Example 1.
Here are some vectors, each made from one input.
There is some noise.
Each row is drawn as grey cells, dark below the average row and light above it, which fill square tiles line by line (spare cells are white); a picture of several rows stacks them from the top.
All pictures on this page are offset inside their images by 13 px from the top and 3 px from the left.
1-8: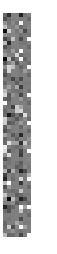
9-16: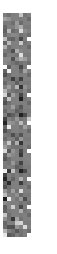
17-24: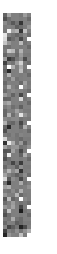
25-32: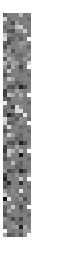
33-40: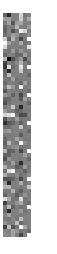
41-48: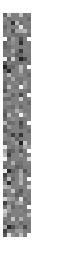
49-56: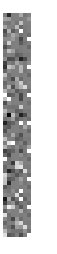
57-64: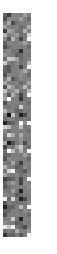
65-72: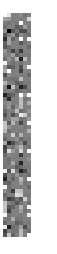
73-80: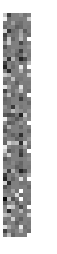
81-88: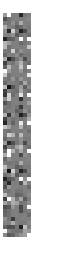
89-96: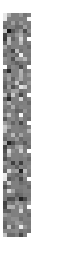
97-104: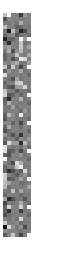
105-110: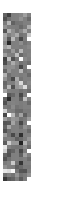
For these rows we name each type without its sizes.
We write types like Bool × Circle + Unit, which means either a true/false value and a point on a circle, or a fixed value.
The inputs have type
Bool × Tree.
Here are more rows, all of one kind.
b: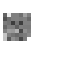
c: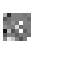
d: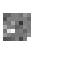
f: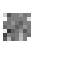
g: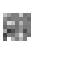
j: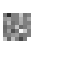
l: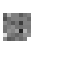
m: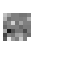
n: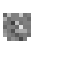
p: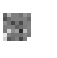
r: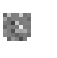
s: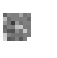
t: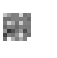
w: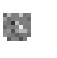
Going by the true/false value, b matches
d, l and p.
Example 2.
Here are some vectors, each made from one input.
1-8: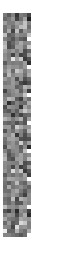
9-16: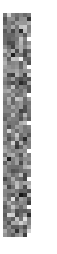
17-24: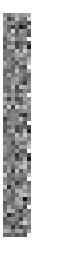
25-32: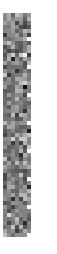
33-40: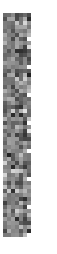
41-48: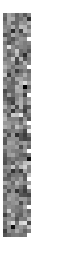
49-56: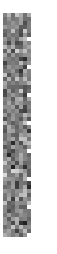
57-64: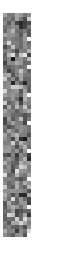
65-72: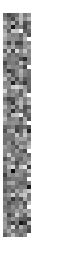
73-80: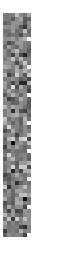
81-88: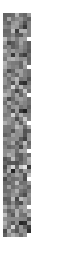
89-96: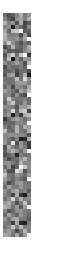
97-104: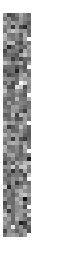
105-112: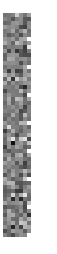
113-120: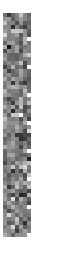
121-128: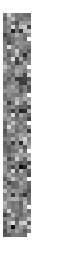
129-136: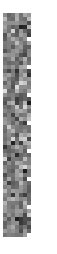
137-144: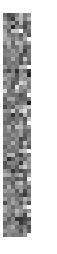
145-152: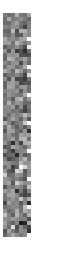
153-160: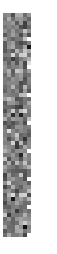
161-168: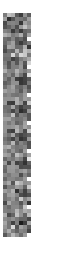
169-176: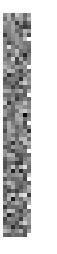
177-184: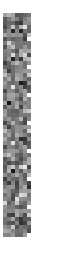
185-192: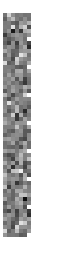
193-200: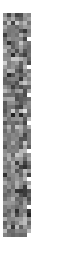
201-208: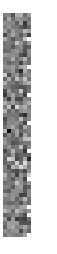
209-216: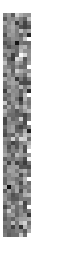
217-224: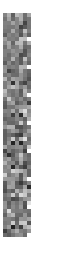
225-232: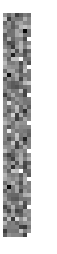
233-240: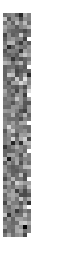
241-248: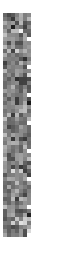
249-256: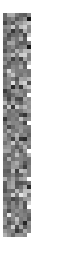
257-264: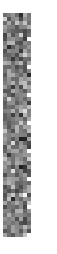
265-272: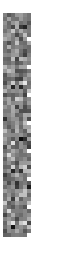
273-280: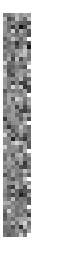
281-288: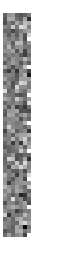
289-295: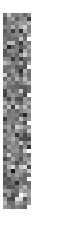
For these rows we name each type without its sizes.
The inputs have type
Bool × Circle.
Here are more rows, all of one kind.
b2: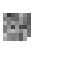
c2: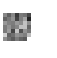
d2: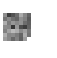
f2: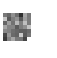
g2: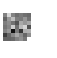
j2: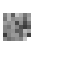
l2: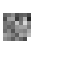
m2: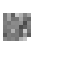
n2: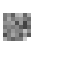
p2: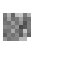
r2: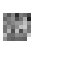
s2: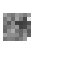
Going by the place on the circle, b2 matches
c2, d2 and r2.
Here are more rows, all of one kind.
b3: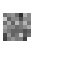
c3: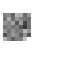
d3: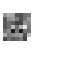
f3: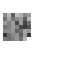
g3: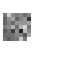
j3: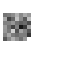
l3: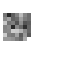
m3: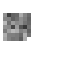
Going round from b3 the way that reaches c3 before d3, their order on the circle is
b3, l3, m3, g3, c3, f3, d3, j3.
